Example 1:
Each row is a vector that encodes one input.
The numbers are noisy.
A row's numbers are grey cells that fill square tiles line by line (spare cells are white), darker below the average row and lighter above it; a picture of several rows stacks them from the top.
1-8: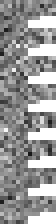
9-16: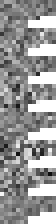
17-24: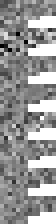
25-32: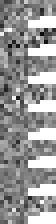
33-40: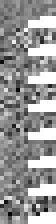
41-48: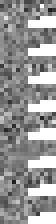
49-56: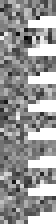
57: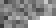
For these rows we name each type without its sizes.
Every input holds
a list of points on a line.
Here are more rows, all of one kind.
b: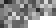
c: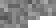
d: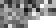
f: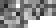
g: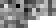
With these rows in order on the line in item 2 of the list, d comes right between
b and c.
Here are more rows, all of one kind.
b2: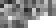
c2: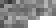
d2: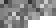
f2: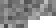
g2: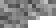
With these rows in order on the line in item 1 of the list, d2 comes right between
b2 and g2.
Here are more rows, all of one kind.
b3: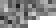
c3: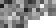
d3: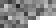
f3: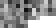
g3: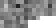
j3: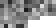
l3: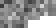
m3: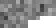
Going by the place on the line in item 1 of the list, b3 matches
f3 and j3.
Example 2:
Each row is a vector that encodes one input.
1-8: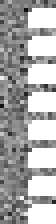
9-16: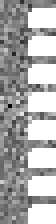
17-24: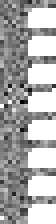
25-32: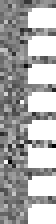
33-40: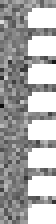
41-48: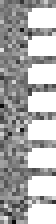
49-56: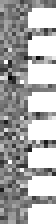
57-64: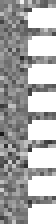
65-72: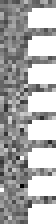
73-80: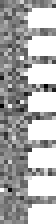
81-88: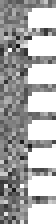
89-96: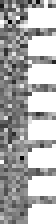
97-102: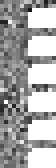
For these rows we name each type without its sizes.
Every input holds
a list of points on a circle.
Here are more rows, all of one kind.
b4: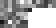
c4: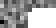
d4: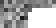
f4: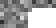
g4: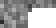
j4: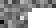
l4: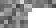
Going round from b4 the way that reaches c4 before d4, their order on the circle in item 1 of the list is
b4, l4, f4, j4, c4, g4, d4.
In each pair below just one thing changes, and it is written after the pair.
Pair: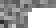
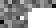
the place on the circle in item 2 of the list
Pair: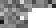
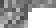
the place on the circle in item 1 of the list
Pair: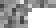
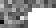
the place on the circle in item 1 of the list
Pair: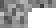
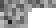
the place on the circle in item 2 of the list
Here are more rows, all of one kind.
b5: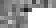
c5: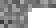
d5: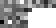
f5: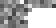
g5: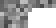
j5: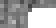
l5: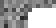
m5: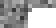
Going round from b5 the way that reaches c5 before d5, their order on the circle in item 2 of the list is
b5, f5, c5, m5, d5, l5, g5, j5.
